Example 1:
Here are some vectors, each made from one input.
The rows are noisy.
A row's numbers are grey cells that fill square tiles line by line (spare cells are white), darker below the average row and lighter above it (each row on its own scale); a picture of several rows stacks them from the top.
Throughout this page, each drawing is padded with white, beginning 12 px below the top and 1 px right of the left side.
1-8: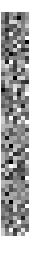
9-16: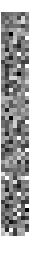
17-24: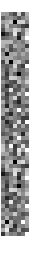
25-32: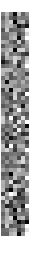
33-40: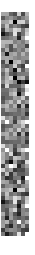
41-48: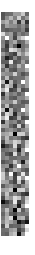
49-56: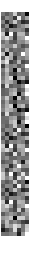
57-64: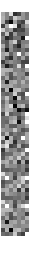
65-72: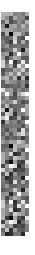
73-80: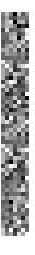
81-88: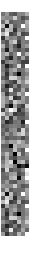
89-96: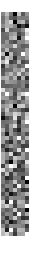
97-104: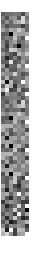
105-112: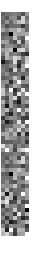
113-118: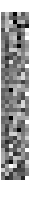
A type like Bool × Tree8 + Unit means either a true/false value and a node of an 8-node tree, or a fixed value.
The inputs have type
Tree11.
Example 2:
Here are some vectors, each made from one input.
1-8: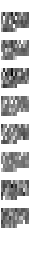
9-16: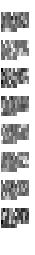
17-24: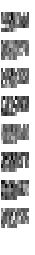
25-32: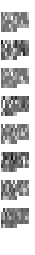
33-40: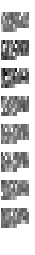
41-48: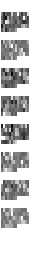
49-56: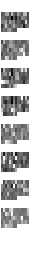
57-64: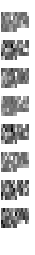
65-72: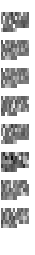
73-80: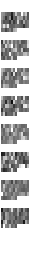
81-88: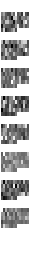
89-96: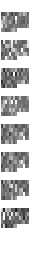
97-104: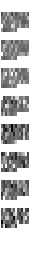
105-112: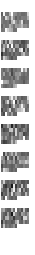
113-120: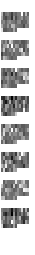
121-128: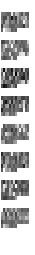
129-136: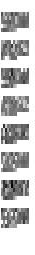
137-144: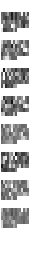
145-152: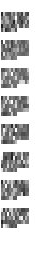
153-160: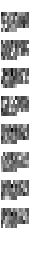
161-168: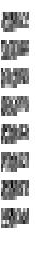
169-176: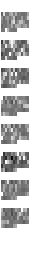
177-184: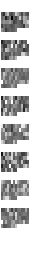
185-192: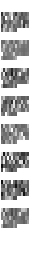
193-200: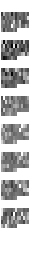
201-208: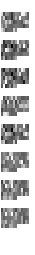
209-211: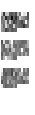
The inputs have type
Label11.
